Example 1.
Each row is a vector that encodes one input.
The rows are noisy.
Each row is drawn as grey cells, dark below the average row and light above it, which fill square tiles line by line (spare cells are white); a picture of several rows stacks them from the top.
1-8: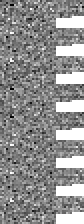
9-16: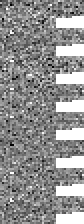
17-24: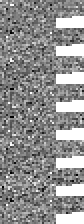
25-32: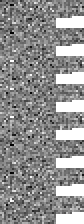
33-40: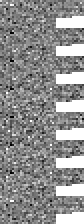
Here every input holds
a point on a 4-point line and a true/false value.
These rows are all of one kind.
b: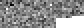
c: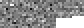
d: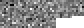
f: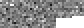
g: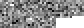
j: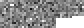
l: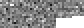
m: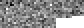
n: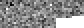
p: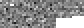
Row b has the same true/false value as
d, m and n.
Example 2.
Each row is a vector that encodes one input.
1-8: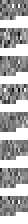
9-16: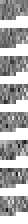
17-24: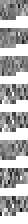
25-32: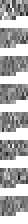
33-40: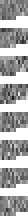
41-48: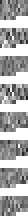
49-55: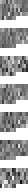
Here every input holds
a list of up to two points on a 6-point line.
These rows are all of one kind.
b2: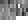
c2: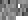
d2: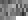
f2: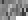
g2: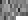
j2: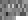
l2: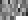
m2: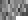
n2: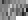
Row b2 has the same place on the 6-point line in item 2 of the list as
c2 and l2.
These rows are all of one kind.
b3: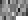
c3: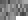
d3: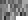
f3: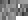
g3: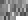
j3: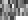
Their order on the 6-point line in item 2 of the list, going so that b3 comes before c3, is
j3, b3, f3, c3, d3, g3.
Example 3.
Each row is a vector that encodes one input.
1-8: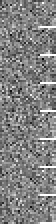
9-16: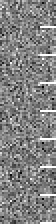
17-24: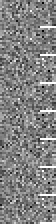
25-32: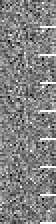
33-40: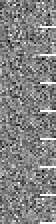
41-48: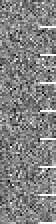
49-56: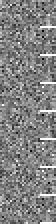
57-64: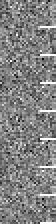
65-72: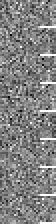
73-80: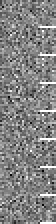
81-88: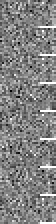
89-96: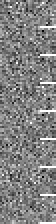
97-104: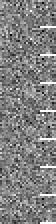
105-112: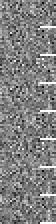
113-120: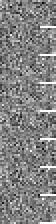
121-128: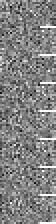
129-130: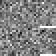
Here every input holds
a point on a 15-point line and a true/false value.
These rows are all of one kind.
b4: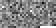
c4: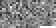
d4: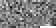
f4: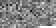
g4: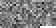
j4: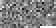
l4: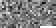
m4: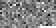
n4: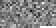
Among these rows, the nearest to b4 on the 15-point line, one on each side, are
d4 and n4.
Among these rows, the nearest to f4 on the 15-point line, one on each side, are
c4 and n4.
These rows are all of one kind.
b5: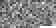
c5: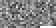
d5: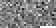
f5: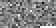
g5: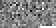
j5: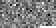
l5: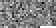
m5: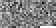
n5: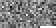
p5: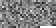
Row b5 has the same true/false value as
g5 and j5.
